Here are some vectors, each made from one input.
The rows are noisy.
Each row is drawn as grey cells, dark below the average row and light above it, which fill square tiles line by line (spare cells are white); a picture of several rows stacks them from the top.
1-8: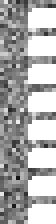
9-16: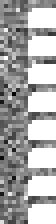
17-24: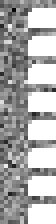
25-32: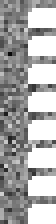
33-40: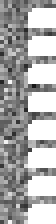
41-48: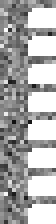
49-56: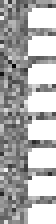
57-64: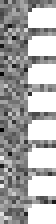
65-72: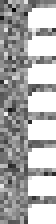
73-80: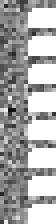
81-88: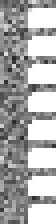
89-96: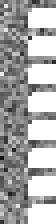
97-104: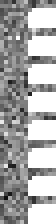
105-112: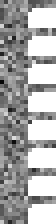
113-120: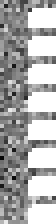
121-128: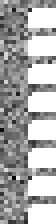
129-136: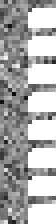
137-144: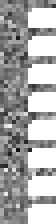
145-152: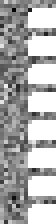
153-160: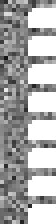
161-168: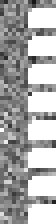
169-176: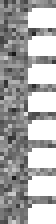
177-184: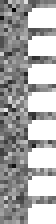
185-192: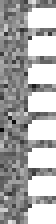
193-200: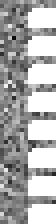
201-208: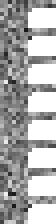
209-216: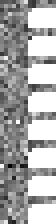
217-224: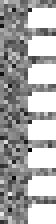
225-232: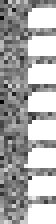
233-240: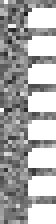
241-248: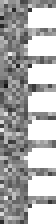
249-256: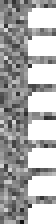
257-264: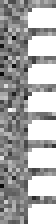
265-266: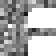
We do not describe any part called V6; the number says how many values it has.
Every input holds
a node of a 17-node tree, together with either a fixed value, or a true/false value and a value of V6.
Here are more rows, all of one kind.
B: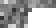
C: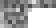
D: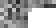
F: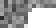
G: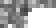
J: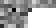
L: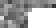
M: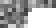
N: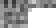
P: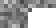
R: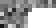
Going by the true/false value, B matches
D, F and P.
